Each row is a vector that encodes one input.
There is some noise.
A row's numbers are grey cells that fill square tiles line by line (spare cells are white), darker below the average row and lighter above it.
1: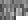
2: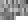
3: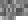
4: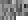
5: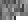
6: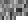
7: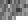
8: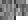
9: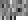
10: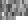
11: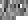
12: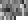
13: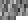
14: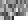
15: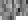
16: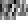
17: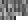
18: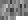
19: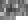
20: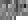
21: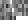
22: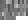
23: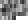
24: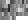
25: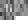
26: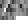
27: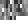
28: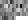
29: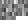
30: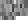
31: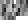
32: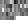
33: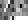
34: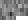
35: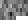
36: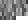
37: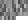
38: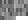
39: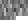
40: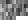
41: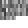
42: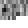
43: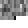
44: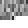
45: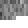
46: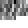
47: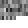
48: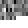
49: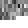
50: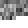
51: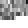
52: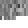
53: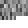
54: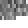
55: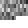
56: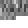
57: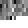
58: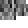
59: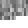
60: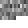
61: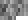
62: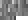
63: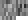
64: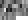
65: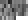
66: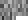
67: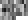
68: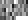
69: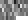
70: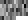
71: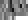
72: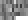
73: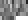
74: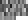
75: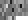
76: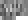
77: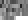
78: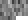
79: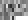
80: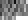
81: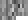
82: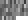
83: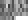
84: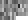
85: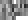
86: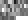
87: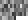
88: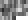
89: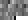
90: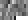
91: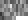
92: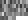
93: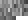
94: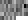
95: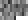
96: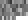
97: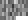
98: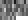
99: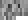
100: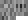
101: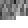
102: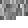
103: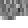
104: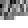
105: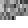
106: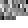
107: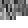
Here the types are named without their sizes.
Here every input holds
a point on a line, together with either a point on a line, or three true/false values.
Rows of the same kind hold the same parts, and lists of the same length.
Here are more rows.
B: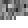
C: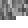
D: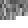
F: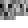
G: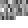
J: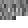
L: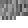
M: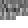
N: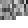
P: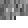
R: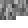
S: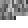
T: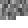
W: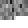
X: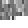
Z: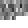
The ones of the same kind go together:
B, C, D, F, J, L, M, P, R, S, T, W, Z
G, N, X

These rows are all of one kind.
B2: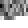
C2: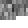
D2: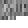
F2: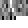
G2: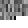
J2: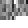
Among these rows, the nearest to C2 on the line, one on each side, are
B2 and G2.
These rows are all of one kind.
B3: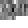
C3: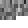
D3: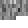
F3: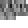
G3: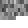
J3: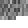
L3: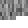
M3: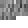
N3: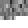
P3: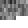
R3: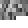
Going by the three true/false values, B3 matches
N3 and P3.
